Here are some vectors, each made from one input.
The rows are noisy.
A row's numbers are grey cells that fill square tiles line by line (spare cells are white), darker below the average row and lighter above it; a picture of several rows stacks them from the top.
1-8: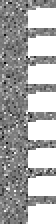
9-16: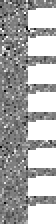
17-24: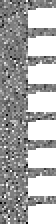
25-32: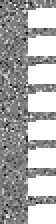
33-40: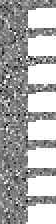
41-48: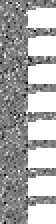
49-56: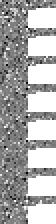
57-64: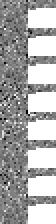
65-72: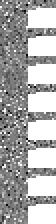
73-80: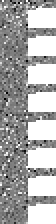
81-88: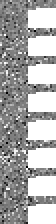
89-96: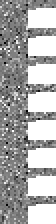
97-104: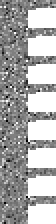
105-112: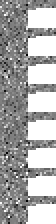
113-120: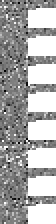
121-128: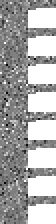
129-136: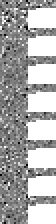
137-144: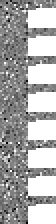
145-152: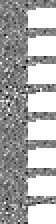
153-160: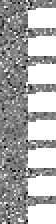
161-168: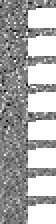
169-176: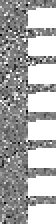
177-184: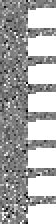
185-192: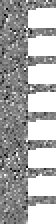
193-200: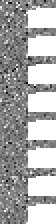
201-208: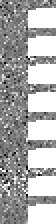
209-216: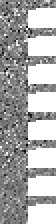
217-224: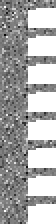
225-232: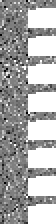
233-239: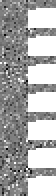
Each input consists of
a point on an 8-point line and a true/false value, together with either a point on an 11-point circle, or a fixed value.
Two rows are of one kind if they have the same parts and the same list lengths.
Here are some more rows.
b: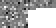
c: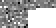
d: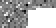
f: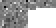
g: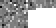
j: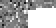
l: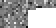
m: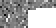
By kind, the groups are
b, c, g, j, l, m
d, f

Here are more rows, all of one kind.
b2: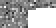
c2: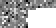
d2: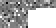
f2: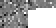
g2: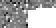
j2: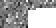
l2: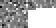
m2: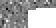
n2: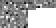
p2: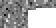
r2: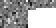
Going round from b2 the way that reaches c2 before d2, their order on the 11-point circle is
b2, c2, n2, g2, l2, f2, r2, j2, p2, m2, d2.
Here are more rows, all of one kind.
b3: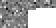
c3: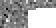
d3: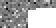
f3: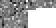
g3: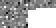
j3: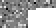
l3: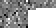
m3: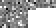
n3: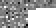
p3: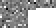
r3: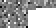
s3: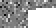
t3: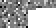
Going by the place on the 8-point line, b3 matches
c3, p3, r3 and t3.
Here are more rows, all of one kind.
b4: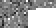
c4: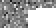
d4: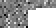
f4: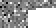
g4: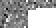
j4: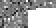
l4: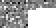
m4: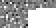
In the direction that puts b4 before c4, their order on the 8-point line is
j4, b4, m4, c4, f4, d4, g4, l4.
